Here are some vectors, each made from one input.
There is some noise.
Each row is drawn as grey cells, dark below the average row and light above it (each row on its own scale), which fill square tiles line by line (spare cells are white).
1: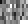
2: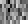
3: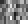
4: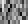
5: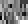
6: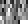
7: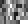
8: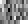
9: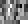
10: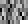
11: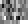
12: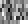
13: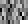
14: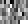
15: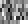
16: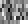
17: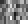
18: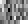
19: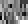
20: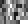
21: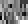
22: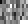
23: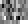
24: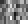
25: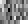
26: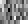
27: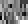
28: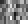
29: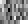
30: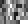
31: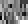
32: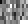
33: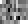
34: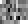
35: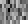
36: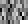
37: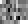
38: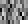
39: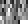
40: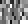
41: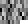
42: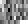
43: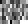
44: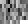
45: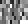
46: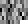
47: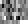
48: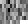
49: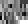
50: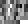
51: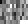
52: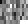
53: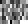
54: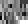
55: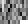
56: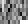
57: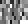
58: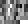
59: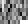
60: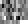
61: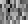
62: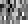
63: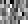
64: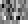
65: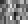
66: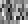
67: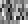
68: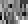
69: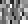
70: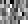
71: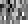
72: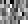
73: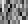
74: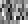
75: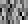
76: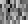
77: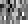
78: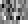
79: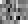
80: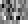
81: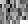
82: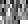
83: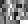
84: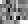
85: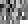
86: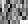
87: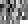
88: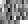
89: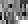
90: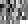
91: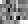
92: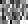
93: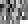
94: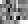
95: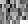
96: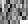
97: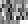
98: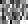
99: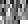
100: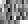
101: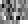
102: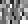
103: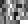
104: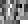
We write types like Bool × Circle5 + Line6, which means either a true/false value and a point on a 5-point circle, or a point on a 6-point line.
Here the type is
Bool × Bool × Bool + Circle8 + Unit.
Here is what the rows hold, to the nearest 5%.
About 35% of them hold a point on an 8-point circle. About 10% of them hold a fixed value. The rest hold three true/false values.
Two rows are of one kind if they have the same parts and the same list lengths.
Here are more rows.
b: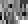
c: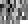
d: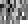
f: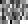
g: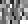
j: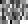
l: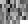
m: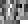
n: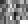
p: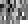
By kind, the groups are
b
c, d, l, p
f, g, j, m, n

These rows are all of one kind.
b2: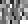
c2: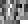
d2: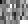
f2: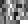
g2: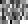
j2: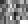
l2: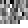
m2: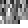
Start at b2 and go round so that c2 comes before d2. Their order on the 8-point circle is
b2, l2, m2, c2, f2, j2, d2, g2.
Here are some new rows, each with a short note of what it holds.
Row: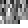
a point on an 8-point circle
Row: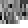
a fixed value
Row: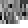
a fixed value
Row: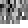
three true/false values
